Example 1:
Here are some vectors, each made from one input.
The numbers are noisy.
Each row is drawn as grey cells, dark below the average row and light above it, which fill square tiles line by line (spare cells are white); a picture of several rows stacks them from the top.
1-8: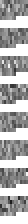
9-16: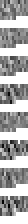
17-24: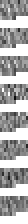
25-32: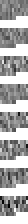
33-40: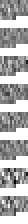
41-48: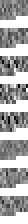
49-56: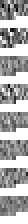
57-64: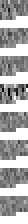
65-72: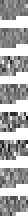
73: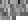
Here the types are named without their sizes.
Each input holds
either a point on a circle, or three true/false values.
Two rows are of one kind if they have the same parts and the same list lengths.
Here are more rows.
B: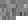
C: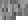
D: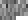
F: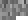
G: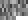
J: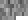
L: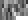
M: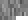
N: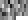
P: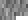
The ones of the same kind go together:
B, C, F
D, G, J, L, M, N, P

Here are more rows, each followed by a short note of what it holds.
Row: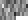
a point on a circle
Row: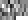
a point on a circle
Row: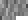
a point on a circle
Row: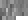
a point on a circle
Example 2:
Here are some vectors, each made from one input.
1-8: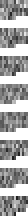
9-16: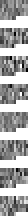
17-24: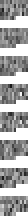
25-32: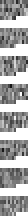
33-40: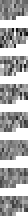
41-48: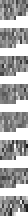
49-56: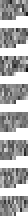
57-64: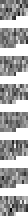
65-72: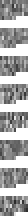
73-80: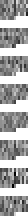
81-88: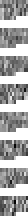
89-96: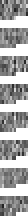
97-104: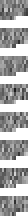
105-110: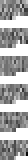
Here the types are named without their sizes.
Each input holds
a list of points on a circle.
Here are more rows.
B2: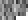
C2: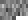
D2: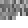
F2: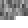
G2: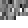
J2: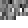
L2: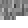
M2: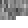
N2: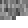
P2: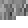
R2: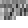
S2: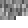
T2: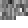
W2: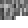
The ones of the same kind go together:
B2, C2, L2, M2, N2, P2, R2, S2
D2, F2, W2
G2, J2, T2

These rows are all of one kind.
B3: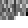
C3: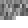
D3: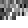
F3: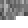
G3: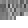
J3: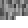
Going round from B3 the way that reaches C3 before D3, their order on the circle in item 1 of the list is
B3, G3, C3, J3, D3, F3.
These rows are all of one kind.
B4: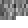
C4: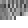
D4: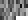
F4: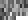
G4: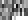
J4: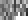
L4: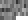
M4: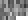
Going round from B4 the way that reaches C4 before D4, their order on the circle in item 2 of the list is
B4, L4, J4, C4, G4, F4, M4, D4.
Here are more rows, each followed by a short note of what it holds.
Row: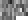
the empty list
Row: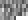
a list of one item
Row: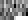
a list of two items
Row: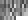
a list of two items
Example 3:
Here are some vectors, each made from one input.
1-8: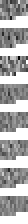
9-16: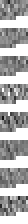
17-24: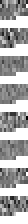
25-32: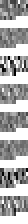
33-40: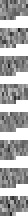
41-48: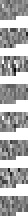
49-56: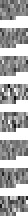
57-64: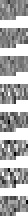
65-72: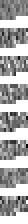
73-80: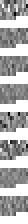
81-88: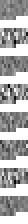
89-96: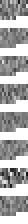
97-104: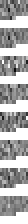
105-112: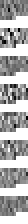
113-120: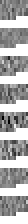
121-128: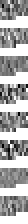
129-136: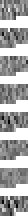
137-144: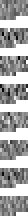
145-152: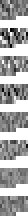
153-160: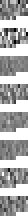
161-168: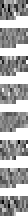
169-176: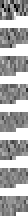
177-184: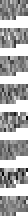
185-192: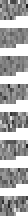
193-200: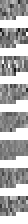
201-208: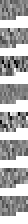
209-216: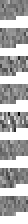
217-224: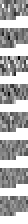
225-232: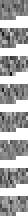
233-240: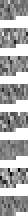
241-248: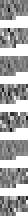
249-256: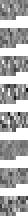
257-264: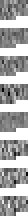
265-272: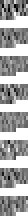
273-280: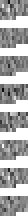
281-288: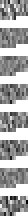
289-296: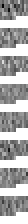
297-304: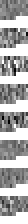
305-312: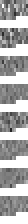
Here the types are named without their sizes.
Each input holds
either a point on a circle, or a label.
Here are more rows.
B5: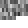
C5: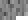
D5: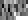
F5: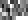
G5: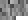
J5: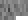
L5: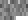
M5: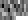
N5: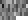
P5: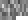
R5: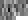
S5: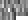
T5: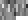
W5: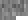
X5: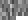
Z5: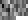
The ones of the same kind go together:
B5, F5, N5, S5, X5, Z5
C5, D5, G5, J5, L5, M5, P5, R5, T5, W5

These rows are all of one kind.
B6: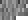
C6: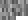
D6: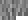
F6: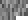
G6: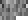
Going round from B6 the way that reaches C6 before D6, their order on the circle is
B6, G6, C6, D6, F6.
